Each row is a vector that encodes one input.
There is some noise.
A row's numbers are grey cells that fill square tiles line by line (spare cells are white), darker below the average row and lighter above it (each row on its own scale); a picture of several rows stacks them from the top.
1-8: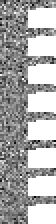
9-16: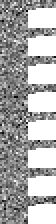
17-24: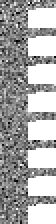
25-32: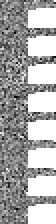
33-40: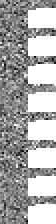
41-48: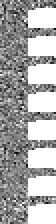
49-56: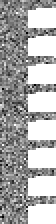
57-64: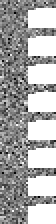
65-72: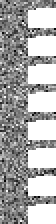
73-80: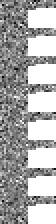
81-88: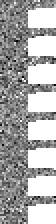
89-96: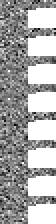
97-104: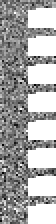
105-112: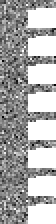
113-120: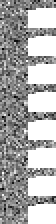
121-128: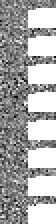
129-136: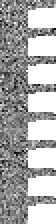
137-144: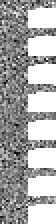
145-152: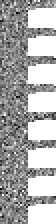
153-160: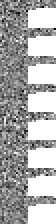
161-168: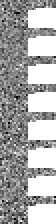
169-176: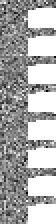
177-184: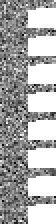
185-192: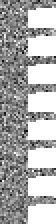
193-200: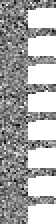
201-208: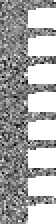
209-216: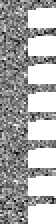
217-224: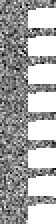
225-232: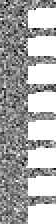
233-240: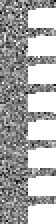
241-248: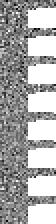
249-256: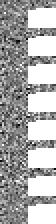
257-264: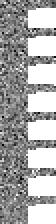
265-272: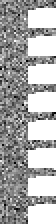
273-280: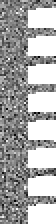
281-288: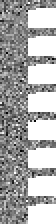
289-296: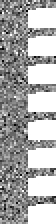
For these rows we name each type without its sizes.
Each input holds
a list of points on a circle.
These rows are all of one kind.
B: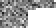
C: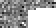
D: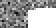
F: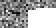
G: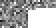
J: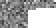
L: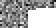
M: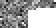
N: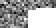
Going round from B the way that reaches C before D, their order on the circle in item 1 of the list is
B, J, C, M, N, D, F, L, G.
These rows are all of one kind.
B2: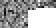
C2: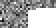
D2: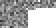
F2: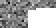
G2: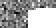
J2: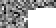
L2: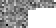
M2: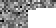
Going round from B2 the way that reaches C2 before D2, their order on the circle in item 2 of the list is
B2, J2, L2, F2, C2, M2, G2, D2.
